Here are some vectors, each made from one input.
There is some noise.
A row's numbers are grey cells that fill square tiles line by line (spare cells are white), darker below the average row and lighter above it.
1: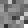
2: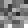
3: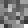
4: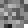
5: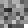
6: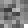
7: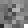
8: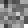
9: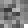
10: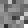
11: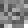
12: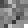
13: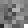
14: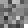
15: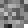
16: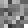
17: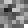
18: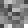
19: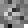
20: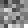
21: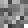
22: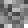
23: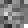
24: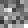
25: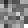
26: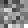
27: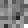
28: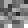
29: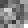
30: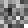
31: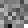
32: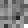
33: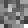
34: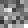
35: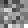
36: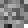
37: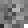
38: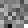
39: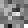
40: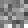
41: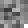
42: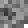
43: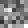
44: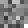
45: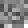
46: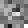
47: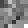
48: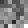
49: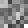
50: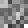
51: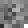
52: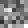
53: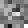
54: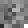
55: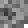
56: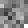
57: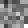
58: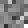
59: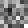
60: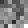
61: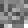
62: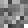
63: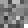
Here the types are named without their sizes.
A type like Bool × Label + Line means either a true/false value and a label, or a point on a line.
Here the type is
Bool × Line × Line.
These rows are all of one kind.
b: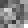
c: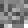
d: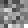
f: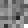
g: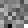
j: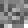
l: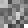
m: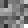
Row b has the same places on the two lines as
c and j.
